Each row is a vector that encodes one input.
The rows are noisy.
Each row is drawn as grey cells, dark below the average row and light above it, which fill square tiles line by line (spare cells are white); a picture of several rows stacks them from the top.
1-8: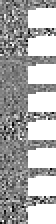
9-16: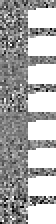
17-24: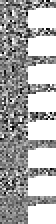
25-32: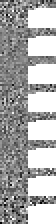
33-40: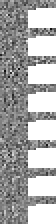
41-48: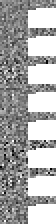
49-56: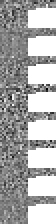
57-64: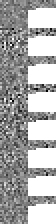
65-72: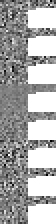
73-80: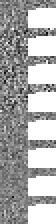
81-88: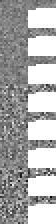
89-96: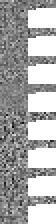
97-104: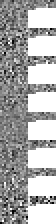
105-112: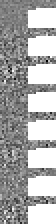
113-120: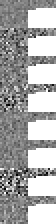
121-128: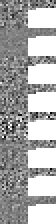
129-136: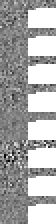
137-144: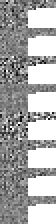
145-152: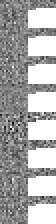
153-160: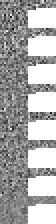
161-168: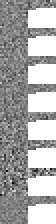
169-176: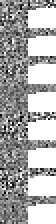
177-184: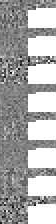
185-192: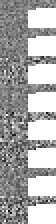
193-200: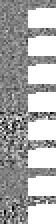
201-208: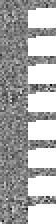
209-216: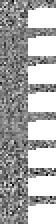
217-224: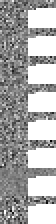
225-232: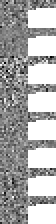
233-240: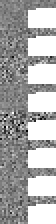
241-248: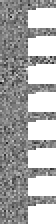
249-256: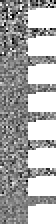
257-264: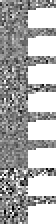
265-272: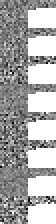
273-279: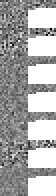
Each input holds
a point on a 6-point line, together with a list of up to three points on an 8-point line.
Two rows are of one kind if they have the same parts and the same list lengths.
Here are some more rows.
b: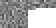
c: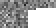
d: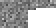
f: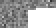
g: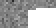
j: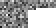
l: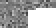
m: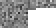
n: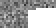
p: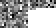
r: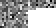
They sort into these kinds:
b, m, p, r
c, d, l, n
f, g
j

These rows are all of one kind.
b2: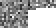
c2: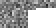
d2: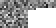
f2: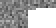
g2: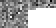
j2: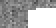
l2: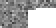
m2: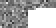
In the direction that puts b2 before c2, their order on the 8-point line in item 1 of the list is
f2, j2, m2, b2, c2, l2, d2, g2.
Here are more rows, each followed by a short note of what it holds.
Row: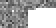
a point on a 6-point line, together with the empty list
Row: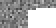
a point on a 6-point line, together with a list of one item
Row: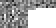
a point on a 6-point line, together with the empty list
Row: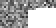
a point on a 6-point line, together with the empty list
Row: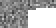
a point on a 6-point line, together with a list of three items
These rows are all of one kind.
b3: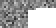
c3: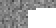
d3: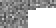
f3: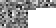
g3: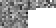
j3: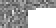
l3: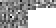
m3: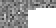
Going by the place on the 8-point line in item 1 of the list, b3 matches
c3 and f3.
